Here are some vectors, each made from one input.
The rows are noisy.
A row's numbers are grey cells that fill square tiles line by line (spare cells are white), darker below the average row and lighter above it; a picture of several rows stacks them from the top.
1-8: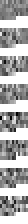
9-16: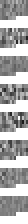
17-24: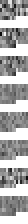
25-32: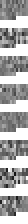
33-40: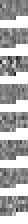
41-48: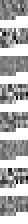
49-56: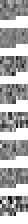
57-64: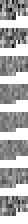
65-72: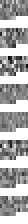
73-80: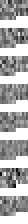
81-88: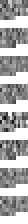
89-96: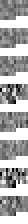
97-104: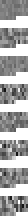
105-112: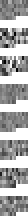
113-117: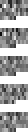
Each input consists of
a list of up to two points on a 7-point line.
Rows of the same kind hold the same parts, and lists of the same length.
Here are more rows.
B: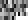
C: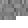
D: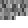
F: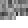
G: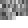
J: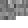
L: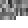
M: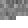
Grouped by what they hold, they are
B, D
C, J, L
F, G, M

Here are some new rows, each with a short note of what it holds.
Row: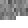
a list of two items
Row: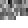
a list of two items
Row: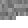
a list of one item
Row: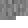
a list of one item
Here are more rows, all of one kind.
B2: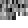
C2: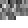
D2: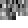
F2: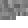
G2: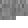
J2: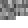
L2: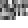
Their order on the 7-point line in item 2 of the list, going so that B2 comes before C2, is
F2, D2, L2, J2, G2, B2, C2.
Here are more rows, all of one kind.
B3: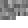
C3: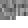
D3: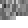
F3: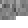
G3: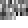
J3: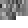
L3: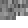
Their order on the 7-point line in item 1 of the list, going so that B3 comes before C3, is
G3, L3, B3, D3, J3, F3, C3.
